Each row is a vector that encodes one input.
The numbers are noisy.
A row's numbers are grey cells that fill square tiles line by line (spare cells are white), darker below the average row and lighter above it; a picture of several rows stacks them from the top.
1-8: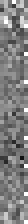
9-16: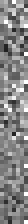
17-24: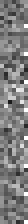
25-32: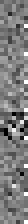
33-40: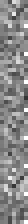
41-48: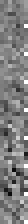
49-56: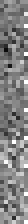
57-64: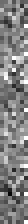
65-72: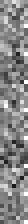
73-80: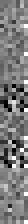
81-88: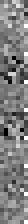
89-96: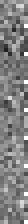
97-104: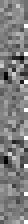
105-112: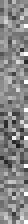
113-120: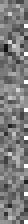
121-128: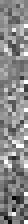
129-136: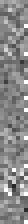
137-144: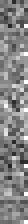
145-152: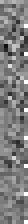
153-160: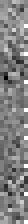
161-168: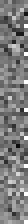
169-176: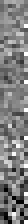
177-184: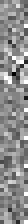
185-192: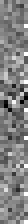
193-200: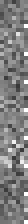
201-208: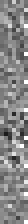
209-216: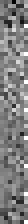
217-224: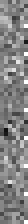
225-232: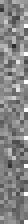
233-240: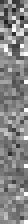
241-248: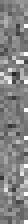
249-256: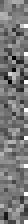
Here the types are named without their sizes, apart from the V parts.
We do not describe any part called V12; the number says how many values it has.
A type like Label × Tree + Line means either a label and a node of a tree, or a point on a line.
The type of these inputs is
List(Label × V12).
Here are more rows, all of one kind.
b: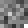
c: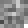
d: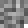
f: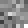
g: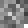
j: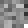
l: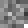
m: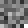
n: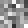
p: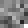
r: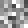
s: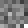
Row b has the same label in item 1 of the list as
g, l and n.
